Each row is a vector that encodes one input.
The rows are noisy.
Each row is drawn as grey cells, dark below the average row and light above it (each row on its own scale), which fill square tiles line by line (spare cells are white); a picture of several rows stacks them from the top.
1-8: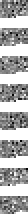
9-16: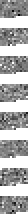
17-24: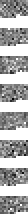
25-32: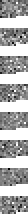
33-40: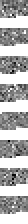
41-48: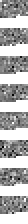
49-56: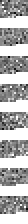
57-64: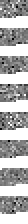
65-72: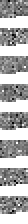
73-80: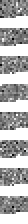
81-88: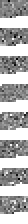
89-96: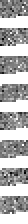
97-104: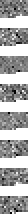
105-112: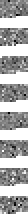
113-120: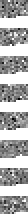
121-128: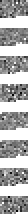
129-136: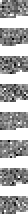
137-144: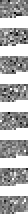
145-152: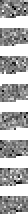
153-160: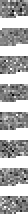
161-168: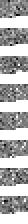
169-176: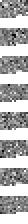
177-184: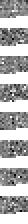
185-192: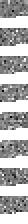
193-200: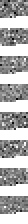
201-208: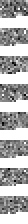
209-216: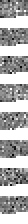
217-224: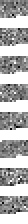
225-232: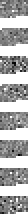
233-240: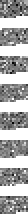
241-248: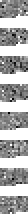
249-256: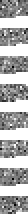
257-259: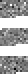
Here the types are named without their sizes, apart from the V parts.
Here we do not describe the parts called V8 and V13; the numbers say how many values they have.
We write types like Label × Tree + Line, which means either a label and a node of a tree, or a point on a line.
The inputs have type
(Bool × Bool × Bool × Bool + V13) × Label × V8.
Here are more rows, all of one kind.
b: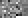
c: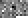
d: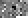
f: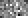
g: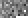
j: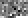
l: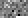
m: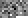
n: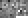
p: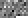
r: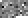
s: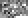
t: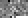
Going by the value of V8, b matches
j, l and p.
